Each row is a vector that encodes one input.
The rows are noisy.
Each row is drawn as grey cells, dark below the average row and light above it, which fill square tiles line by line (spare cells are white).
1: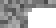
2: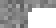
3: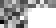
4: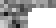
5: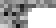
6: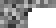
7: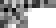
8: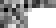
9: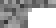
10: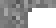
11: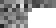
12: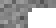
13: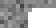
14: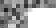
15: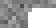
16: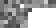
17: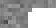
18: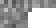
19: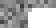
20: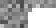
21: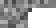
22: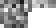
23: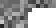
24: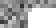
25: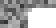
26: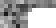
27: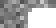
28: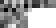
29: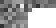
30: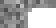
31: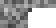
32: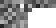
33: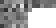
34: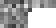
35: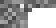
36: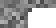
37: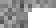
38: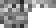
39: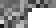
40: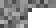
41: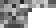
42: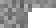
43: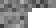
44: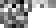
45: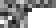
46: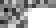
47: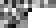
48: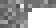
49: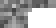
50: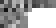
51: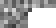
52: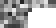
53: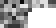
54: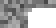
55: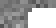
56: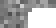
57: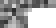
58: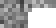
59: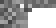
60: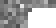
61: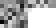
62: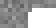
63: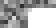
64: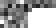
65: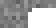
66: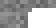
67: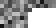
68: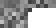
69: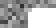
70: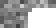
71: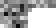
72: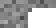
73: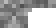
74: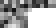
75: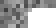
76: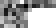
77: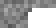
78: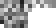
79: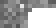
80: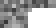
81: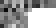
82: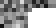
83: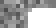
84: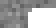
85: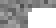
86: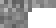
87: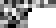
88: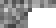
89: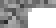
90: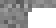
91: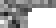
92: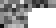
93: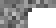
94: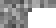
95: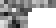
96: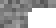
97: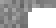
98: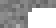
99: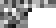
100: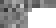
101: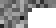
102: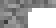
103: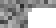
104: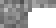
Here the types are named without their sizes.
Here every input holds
a list of points on a line.
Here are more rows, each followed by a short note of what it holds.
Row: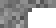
a list of two items
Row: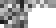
a list of two items
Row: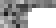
the empty list
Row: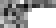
the empty list
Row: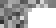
a list of one item
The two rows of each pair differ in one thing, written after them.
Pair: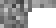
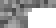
the place on the line in item 1 of the list
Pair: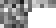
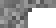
the place on the line in item 2 of the list
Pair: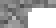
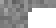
the place on the line in item 2 of the list
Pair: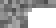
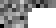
the place on the line in item 1 of the list
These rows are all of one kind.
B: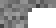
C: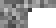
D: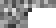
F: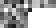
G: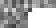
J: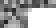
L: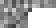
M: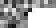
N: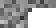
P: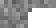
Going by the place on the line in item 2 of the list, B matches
C, F, G and P.
